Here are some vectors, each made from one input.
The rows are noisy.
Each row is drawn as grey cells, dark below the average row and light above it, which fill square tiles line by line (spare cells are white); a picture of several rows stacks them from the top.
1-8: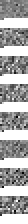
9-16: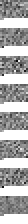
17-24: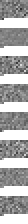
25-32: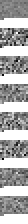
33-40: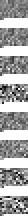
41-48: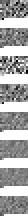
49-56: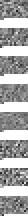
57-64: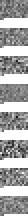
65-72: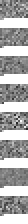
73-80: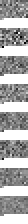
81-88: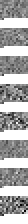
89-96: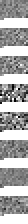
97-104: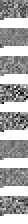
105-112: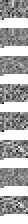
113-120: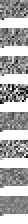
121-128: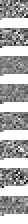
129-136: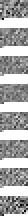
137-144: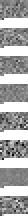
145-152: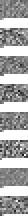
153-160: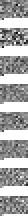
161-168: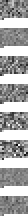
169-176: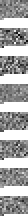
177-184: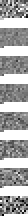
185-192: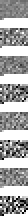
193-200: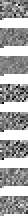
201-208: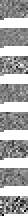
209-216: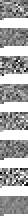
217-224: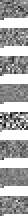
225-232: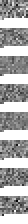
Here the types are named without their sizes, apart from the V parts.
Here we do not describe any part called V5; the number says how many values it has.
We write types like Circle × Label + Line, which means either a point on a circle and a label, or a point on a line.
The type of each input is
List(Line × (Line + V5)).
